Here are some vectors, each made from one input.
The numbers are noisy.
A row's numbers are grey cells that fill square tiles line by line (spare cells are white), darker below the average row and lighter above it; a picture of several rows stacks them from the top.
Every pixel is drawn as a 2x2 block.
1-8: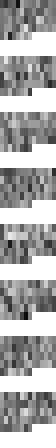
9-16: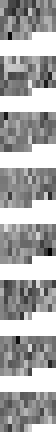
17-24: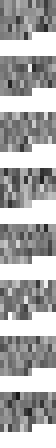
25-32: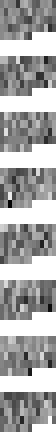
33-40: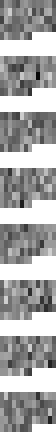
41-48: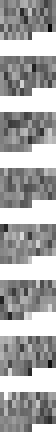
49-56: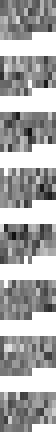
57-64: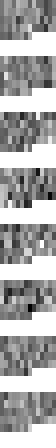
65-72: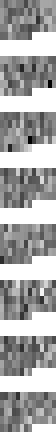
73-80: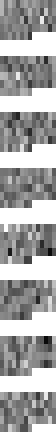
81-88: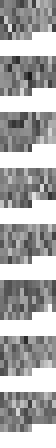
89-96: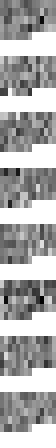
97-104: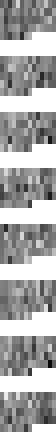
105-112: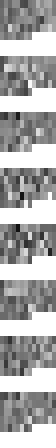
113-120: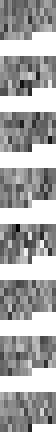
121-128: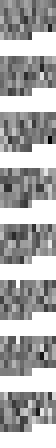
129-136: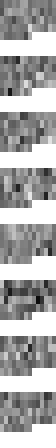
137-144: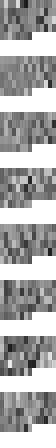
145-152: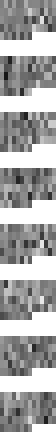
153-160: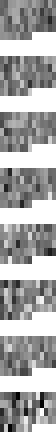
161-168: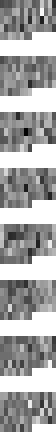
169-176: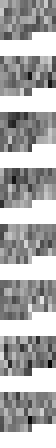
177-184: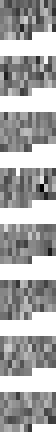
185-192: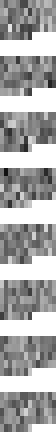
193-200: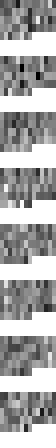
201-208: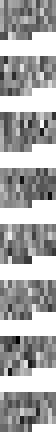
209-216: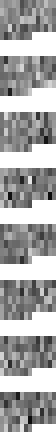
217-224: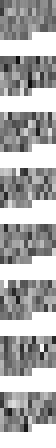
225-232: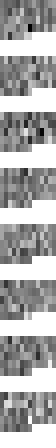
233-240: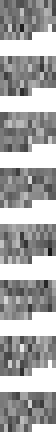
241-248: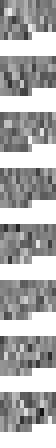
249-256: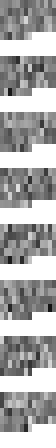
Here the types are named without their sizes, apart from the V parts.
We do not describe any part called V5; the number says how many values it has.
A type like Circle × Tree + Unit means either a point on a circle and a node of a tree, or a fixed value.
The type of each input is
(Circle + V5) × Label.
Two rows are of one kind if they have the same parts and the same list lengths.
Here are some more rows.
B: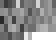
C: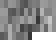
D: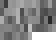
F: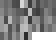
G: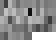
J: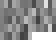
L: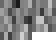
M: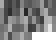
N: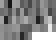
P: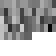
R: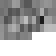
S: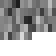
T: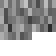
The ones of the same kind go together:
B, C, J, M, N, R
D, F, G, L, P, S, T

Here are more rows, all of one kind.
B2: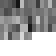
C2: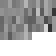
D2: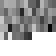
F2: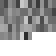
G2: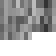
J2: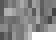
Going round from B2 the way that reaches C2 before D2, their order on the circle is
B2, C2, D2, J2, F2, G2.
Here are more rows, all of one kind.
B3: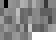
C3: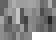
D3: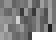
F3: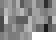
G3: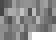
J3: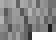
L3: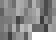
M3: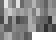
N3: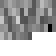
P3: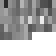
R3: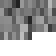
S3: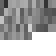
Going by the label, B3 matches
C3 and S3.
